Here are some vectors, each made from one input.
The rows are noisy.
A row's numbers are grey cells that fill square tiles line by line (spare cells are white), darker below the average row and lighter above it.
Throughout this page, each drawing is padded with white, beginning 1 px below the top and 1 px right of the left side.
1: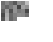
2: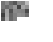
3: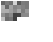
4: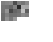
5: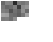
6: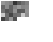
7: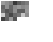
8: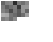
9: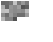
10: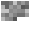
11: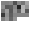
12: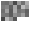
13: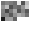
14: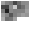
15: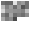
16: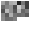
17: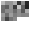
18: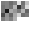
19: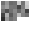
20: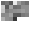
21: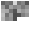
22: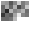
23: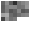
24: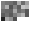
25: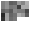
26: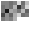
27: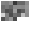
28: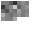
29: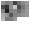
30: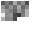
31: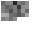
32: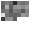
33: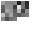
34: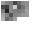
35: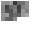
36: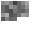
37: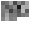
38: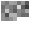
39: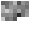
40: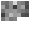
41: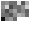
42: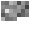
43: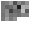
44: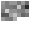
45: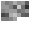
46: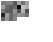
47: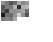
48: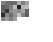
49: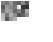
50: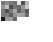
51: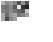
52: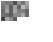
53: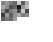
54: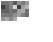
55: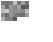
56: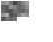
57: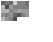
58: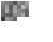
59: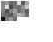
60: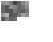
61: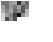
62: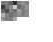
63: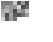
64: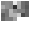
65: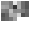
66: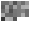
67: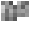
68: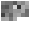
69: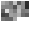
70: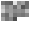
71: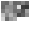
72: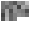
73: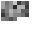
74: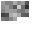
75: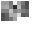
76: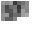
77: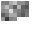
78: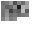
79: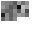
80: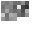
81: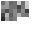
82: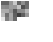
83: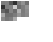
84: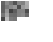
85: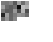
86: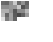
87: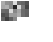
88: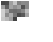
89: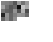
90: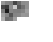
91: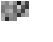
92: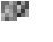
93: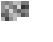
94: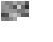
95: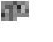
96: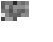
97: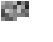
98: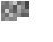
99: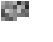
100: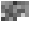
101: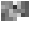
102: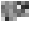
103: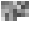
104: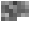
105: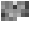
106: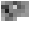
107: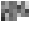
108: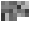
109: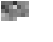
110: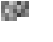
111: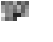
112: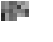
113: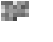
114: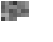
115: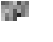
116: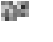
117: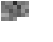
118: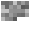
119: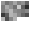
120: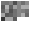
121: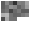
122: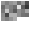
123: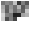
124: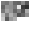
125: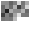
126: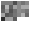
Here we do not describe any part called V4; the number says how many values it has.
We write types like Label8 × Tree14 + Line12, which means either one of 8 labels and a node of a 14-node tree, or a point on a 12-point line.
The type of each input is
(Bool × Circle5 + V4) × Line6.
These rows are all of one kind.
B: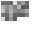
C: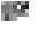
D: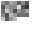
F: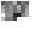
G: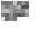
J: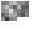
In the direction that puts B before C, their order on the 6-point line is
J, B, G, D, F, C.
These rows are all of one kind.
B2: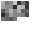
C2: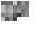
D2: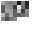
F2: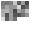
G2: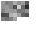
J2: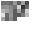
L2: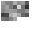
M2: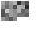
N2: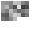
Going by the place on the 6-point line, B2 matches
C2, G2 and L2.
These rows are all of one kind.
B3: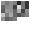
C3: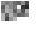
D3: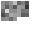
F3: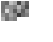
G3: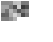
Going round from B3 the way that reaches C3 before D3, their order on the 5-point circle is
B3, F3, C3, G3, D3.
